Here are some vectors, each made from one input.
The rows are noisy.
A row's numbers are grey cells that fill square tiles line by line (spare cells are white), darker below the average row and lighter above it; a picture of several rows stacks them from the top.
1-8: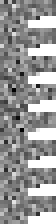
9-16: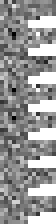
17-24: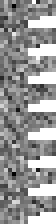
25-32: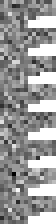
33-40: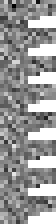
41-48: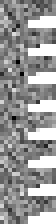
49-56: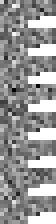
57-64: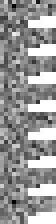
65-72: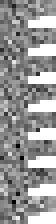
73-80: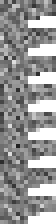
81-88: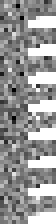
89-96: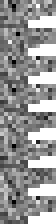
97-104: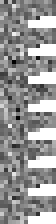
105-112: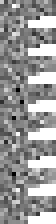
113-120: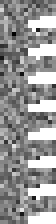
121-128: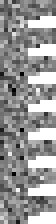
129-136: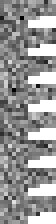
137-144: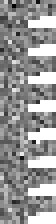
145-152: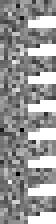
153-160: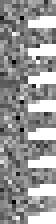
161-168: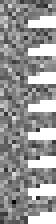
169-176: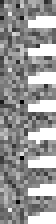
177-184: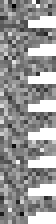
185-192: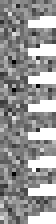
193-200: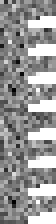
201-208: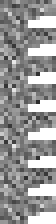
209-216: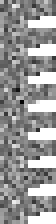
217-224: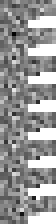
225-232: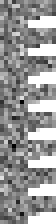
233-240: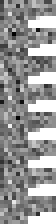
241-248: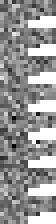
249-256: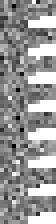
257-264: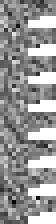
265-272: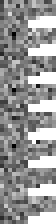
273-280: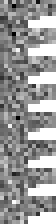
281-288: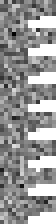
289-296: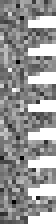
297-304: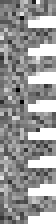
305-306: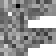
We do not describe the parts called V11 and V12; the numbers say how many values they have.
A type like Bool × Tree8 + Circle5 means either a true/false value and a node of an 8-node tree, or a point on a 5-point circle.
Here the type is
Bool × (Line7 + V11) + Line6 × (Tree9 + Unit) + V12.
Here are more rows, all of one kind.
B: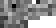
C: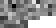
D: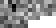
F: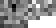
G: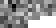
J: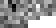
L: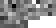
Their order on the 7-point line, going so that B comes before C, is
B, F, L, C, J, D, G.
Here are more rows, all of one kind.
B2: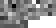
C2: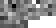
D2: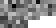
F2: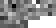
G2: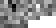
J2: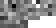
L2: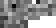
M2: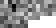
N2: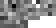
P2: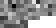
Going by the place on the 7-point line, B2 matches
C2, F2, J2 and N2.
